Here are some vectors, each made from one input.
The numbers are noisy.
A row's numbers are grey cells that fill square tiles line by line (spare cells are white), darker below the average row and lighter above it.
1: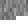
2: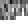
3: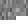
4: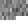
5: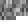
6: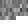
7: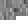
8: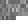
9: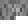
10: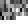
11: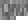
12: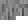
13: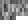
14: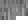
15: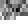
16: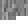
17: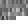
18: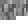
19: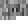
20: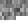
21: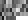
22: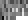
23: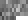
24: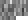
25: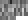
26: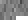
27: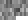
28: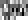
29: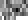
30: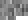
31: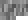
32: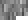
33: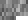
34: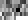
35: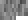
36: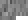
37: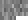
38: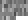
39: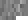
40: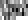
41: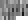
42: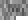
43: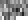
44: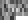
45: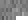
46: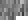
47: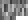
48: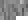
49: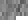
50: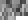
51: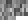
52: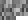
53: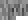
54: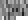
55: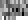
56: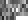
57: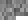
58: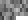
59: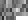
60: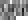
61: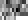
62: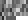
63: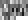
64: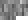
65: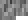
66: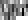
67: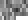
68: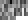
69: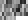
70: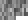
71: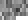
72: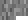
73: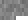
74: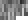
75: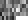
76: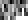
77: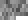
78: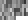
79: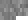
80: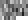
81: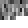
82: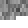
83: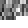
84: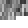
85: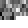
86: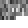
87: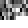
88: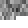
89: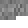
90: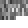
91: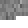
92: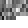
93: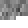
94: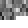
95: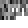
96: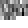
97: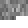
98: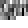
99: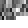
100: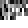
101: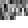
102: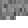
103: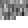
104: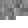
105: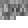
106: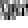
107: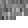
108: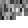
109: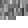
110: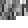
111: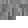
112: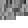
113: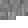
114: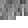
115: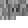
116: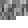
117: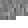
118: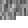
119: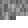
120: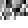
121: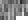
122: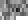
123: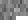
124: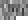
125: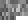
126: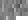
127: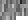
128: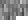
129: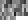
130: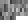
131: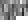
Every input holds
a true/false value, together with either a point on a 3-point line and a point on a 4-point line, or a point on an 8-point line.
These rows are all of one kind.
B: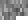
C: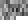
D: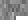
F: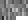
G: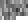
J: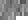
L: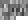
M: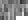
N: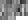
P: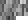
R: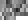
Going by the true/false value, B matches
G, P and R.
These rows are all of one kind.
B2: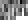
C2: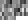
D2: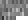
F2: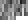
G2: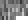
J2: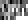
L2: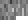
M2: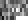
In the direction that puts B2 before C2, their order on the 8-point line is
G2, M2, D2, B2, F2, L2, C2, J2.
